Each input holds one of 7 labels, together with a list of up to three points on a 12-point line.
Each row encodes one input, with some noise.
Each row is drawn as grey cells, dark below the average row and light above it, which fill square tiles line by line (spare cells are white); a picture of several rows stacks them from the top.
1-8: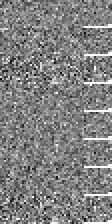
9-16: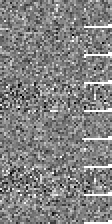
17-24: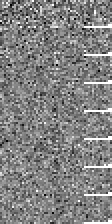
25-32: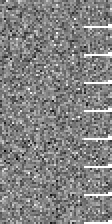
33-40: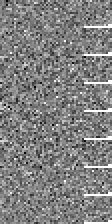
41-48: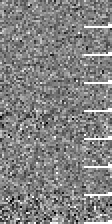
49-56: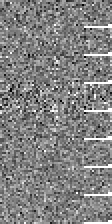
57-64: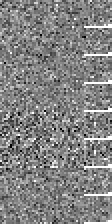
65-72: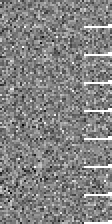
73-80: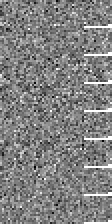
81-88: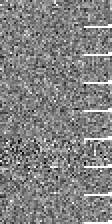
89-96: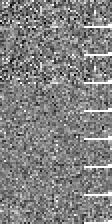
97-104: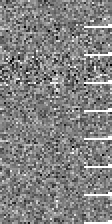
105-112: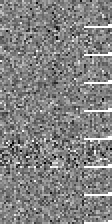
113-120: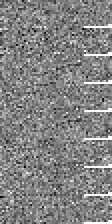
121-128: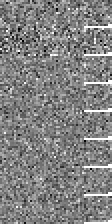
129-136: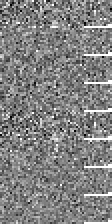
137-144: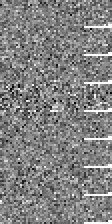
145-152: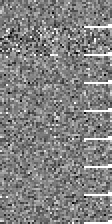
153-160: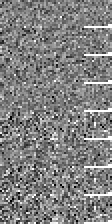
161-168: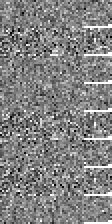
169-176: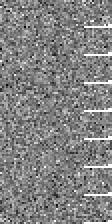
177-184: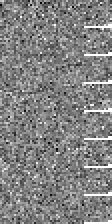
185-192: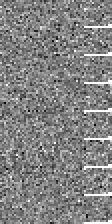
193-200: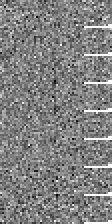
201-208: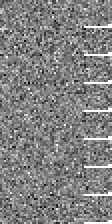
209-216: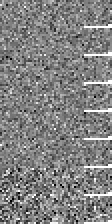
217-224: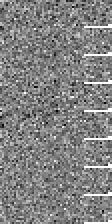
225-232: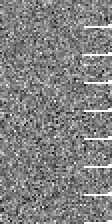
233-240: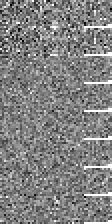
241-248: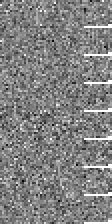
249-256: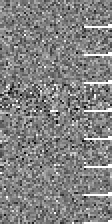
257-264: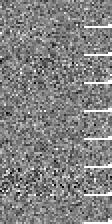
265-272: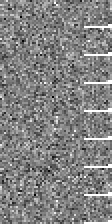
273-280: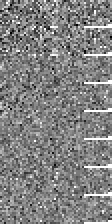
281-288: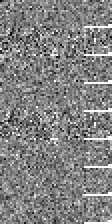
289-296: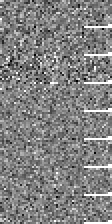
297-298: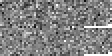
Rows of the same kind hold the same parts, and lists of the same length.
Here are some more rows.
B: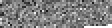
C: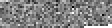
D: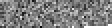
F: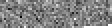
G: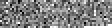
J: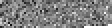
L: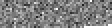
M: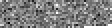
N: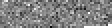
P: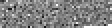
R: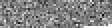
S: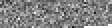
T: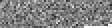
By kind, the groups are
B, C, D, J, M
F, L, R
G
N, P, S, T

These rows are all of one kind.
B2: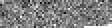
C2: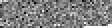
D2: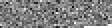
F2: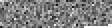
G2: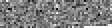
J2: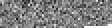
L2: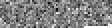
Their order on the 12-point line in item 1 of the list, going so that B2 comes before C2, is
B2, J2, L2, G2, D2, F2, C2.
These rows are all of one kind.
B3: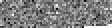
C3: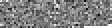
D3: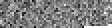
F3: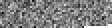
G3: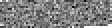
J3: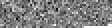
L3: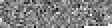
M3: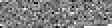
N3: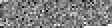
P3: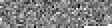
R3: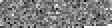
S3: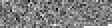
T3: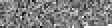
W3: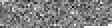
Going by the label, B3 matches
C3, G3 and R3.
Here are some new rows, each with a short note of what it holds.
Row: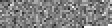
one of 7 labels, together with a list of two items
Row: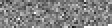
one of 7 labels, together with a list of two items
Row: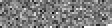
one of 7 labels, together with a list of one item
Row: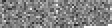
one of 7 labels, together with a list of three items
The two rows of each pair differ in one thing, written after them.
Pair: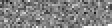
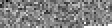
the place on the 12-point line in item 1 of the list
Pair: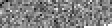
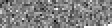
the place on the 12-point line in item 1 of the list
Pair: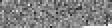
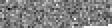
the label
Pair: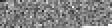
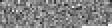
the label
